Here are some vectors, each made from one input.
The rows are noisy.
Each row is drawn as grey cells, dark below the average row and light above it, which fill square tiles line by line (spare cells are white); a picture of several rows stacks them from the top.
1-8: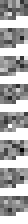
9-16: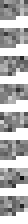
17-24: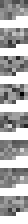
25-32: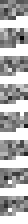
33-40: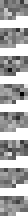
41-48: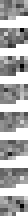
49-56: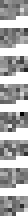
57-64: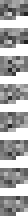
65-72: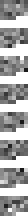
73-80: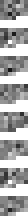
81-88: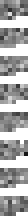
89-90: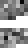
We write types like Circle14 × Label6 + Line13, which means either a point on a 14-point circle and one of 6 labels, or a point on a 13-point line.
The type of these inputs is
(Bool × Bool × Bool + Line6) × Tree9.
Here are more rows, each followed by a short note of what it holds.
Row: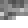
a point on a 6-point line and a node of a 9-node tree
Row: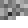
a point on a 6-point line and a node of a 9-node tree
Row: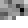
a node of a 9-node tree and three true/false values
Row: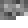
a point on a 6-point line and a node of a 9-node tree
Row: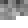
a node of a 9-node tree and three true/false values
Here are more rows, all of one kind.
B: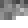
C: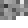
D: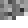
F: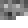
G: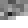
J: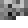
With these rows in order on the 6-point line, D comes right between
B and C.
